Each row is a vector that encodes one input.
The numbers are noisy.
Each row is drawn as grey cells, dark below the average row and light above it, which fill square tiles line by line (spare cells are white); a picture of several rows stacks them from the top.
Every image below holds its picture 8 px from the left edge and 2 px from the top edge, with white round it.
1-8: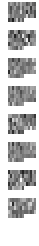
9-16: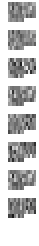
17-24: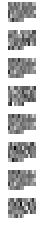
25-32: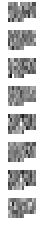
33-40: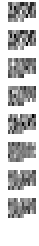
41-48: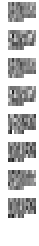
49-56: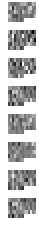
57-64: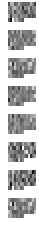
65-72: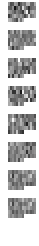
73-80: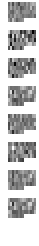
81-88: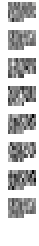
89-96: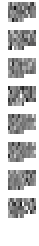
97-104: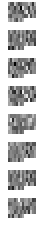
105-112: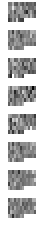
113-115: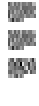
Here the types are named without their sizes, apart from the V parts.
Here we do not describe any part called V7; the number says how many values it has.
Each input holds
a true/false value, together with either a point on a line, or a value of V7.
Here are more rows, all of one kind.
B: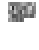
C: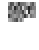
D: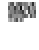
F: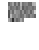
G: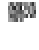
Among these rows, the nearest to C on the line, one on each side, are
D and F.
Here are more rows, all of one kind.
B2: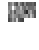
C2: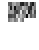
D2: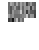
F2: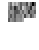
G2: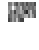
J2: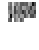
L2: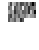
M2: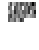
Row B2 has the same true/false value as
D2 and G2.
